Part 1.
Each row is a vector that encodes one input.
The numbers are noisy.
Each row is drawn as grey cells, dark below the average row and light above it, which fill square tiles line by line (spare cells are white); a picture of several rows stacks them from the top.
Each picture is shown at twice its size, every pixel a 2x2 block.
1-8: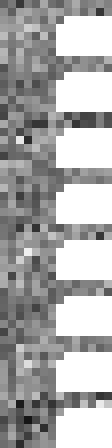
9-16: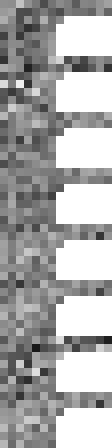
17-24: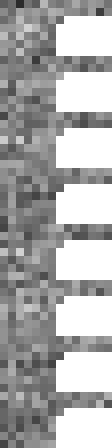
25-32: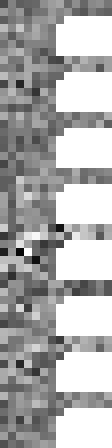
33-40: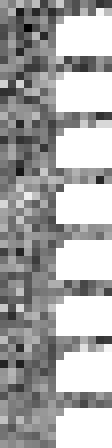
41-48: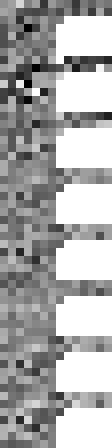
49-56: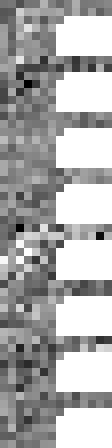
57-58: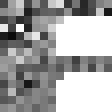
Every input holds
a true/false value, together with either a fixed value, or a node of an 8-node tree.
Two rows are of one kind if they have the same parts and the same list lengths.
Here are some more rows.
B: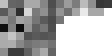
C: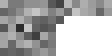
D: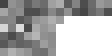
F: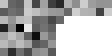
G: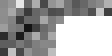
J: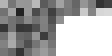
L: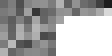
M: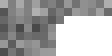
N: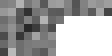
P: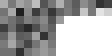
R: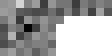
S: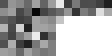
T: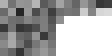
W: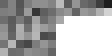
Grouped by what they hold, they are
B, J, L, P, S, T, W
C, D, F, G, M, N, R

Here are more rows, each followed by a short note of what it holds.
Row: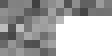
a node of an 8-node tree and a true/false value
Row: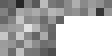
a node of an 8-node tree and a true/false value
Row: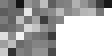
a true/false value
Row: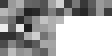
a node of an 8-node tree and a true/false value
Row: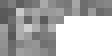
a node of an 8-node tree and a true/false value
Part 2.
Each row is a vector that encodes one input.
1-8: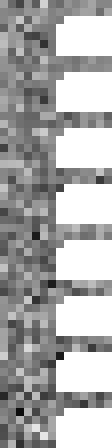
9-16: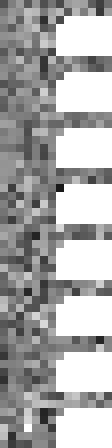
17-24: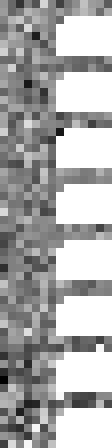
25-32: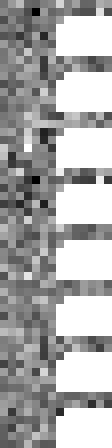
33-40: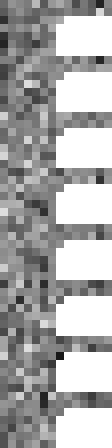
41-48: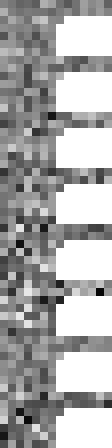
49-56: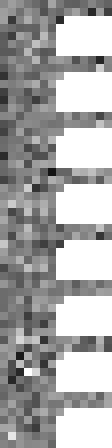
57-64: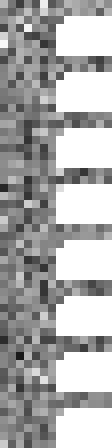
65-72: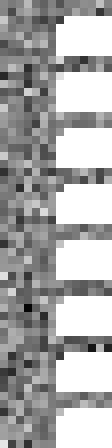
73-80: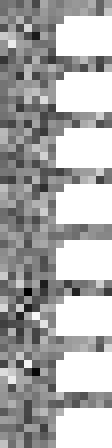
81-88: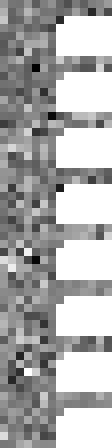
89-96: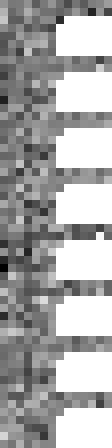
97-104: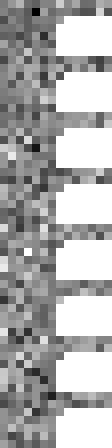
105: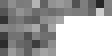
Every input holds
either a point on an 8-point circle, or a fixed value, or a node of a 12-node tree.
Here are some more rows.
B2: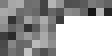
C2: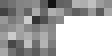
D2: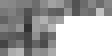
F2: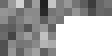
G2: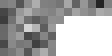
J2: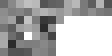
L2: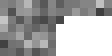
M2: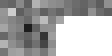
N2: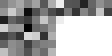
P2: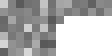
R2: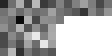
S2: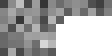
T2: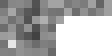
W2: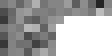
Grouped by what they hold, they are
B2, C2, F2, L2, R2, S2
D2, G2, M2, N2, P2, T2, W2
J2

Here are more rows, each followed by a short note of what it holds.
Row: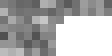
a node of a 12-node tree
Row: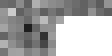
a node of a 12-node tree
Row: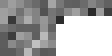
a point on an 8-point circle
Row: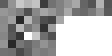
a fixed value
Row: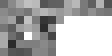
a fixed value
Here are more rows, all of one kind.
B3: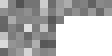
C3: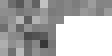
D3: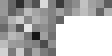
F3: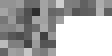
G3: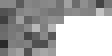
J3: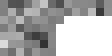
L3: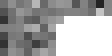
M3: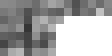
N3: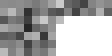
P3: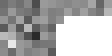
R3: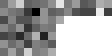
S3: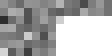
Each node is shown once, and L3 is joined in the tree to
G3.
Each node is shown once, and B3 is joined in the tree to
F3.
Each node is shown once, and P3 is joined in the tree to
C3.
